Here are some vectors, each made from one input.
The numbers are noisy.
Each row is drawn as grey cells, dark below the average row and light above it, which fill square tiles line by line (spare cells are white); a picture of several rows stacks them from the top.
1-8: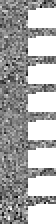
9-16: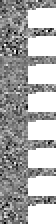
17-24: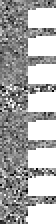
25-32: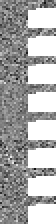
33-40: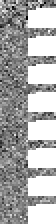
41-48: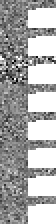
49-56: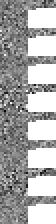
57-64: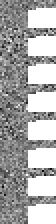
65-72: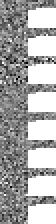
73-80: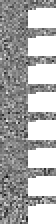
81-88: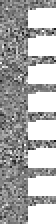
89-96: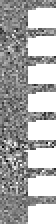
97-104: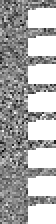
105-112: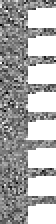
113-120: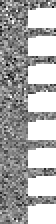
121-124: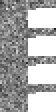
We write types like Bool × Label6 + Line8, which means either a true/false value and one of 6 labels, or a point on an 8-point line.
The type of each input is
Bool × Circle6 + List2(Line6).
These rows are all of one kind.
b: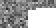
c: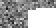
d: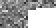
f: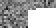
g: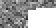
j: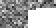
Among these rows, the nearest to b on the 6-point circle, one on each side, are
c and d.
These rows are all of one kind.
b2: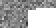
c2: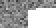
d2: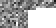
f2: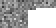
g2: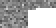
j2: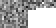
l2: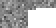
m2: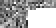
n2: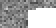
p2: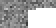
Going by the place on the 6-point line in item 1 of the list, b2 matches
d2, g2 and l2.
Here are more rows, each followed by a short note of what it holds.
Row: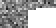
a point on a 6-point circle and a true/false value
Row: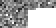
a list of one item
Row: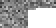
a list of two items
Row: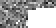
a point on a 6-point circle and a true/false value
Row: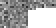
a list of one item
